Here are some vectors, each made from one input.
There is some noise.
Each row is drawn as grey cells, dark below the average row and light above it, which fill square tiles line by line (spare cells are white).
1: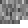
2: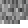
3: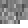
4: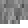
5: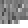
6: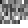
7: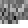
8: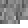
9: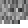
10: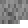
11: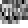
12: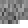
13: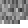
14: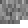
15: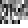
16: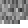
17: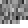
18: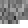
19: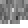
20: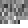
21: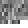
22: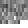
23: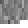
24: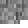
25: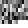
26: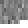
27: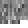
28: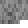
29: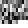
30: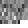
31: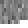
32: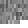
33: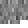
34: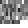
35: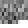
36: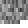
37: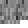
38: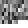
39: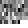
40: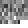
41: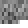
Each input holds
a list of up to two points on a 5-point line.
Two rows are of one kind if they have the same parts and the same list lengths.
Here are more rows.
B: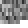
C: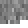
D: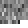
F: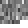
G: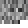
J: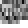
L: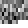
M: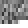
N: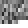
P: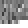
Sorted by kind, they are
B, G, J
C, D
F, L, M, N, P

